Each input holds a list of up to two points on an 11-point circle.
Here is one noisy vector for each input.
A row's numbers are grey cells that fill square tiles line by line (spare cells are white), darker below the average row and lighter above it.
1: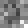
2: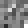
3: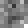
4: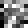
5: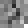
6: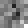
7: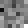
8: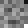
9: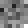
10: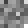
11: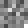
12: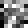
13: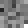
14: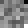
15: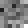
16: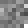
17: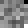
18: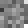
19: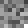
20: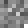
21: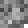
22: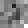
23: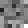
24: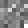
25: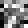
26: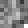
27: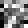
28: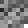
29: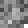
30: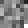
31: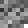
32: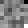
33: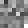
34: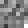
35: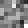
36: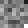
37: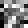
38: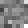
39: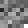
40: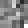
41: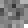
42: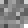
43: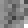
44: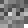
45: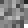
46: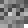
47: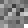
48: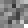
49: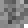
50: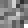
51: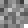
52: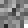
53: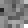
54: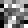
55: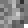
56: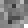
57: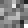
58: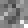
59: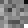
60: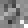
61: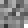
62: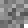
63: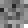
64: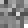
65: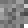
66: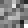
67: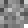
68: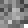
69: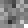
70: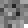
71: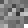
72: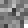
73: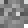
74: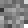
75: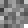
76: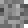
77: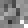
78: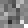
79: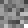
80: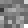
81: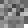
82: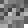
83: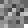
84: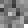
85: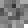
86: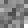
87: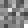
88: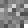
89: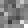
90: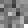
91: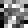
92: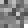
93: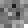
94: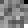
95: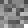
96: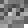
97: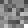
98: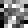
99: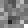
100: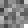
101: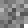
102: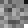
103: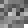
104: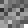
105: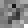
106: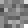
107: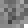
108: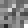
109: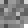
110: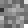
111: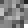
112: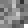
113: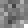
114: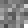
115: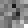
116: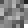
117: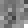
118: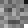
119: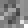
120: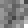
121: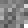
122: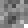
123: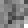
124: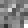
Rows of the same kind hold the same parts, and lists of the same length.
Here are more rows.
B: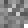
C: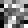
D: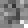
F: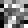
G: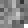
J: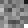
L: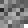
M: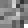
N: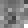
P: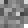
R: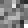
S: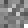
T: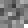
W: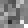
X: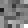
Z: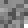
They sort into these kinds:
B, D, N, P, S, T, W, X, Z
C, F
G, J, L, M, R

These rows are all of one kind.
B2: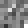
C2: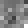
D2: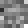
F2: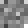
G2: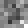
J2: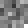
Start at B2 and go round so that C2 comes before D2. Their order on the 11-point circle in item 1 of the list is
B2, C2, G2, J2, D2, F2.
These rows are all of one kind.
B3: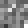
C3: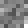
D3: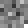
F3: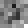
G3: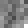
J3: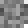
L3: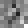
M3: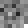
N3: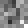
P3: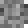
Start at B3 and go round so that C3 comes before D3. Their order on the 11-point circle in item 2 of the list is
B3, M3, G3, C3, F3, J3, P3, D3, N3, L3.
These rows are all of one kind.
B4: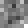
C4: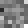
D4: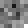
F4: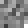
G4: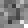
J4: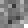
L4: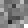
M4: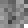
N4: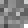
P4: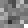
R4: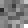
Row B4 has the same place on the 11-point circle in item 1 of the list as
J4, L4 and P4.
